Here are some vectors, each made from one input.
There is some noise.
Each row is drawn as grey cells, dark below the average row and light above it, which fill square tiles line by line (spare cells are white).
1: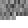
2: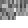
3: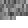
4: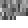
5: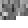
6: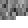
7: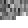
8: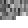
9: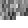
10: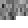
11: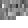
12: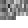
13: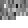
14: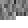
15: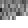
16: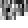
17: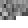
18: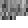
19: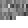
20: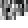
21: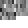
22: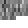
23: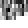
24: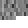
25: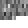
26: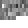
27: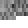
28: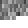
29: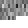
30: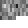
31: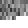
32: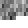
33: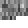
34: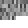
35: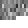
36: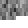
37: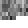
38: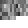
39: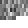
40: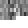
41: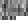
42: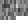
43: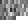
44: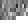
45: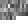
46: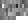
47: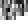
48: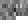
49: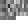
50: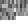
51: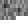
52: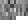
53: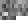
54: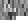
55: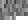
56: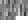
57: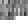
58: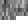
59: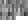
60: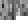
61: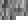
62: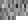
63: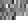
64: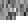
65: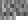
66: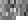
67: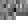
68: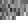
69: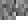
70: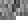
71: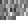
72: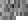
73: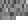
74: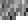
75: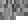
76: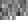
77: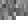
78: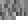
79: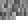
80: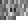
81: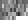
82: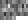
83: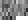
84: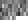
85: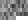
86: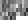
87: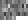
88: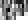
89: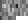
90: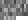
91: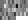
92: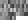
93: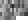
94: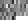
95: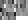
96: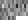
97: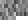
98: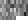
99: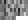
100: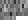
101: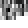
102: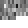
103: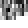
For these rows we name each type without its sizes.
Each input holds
a list of items, each a point on each of two lines.
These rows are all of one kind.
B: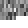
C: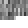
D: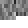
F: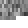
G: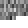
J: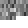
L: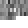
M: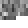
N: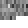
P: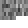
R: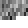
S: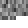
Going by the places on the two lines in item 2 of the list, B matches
D, G and R.
